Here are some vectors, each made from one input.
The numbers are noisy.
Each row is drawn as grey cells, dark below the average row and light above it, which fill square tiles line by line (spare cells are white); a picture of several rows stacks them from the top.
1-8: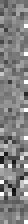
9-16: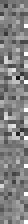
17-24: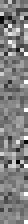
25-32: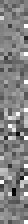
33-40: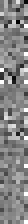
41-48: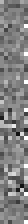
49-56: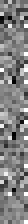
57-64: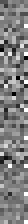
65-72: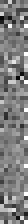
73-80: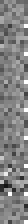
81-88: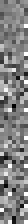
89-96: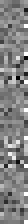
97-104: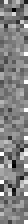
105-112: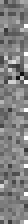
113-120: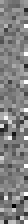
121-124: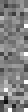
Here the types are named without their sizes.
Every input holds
either a point on a circle, or a point on a line, or four true/false values.
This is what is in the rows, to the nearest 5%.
About 15% of them hold a point on a circle. About 15% of them hold a point on a line. The rest hold four true/false values.
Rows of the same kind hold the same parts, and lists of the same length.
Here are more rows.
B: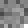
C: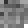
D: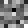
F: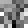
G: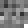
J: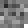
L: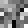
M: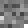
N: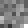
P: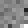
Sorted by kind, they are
B, C, G, J, M, N, P
D
F, L

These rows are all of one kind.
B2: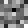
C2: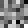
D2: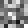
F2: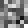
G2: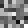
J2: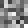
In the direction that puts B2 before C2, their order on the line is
D2, F2, J2, G2, B2, C2.
